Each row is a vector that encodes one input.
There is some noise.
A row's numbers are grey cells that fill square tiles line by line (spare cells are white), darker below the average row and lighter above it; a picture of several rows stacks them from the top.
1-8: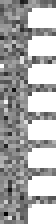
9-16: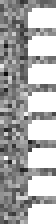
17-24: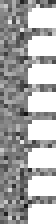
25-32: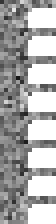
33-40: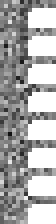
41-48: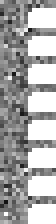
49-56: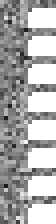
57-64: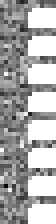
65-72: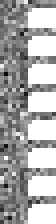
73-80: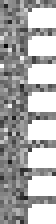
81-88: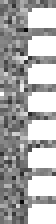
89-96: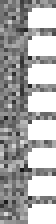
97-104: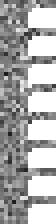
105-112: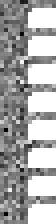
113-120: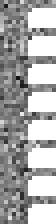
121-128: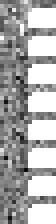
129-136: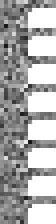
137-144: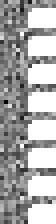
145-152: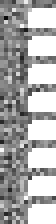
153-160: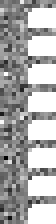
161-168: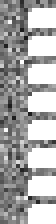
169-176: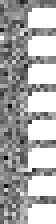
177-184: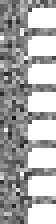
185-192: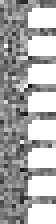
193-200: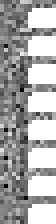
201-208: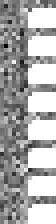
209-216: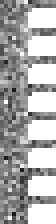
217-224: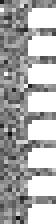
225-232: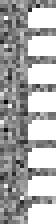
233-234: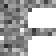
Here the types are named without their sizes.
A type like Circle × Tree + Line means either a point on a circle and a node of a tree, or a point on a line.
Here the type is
Bool × (Line + Tree) × Tree.
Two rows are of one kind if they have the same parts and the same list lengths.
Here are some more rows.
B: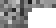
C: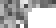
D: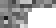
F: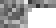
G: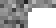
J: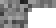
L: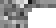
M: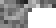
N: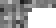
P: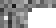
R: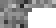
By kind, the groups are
B, G, J, M, N, R
C, D, F, L, P

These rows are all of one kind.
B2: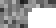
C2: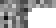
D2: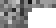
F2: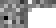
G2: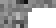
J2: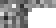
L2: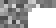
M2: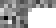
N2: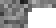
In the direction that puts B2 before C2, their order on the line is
M2, B2, G2, F2, C2, N2, J2, D2, L2.
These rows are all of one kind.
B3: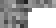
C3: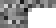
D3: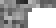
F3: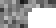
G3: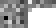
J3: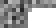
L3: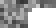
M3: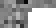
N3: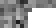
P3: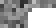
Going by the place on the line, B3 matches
D3, G3, M3 and N3.
